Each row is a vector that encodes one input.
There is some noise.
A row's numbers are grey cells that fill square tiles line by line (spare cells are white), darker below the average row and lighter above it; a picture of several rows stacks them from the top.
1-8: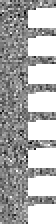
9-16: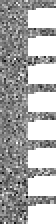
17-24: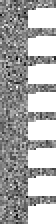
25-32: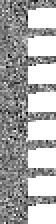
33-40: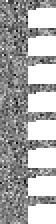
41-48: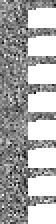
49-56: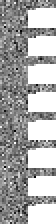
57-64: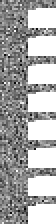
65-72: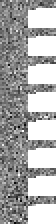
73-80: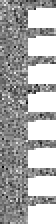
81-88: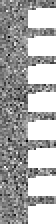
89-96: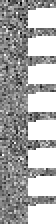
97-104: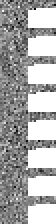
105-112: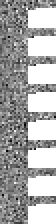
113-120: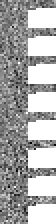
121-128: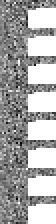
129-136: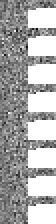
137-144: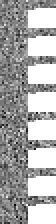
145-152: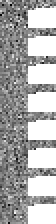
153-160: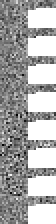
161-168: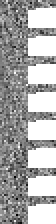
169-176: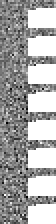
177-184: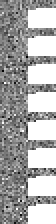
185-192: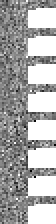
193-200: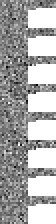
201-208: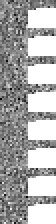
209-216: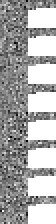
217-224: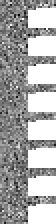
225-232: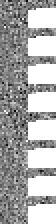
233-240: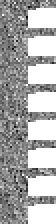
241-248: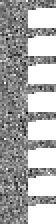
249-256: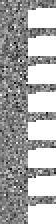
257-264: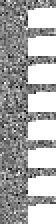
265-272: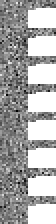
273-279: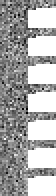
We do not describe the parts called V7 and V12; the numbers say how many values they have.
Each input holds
a value of V7 and a value of V12, together with either a point on a 6-point line, or a point on an 11-point line.
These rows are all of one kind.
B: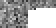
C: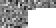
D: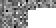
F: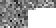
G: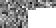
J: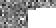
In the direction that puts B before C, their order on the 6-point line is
F, J, G, B, C, D.
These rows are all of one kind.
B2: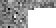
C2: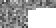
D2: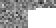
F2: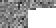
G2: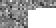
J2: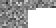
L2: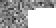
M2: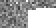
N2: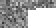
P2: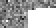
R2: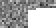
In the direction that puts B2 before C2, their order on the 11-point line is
P2, F2, B2, D2, N2, L2, J2, M2, C2, G2, R2.
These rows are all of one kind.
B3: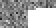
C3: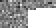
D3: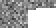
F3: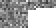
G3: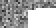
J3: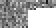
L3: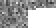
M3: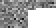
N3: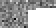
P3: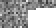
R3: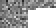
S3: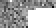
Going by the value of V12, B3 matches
D3, F3, J3 and L3.
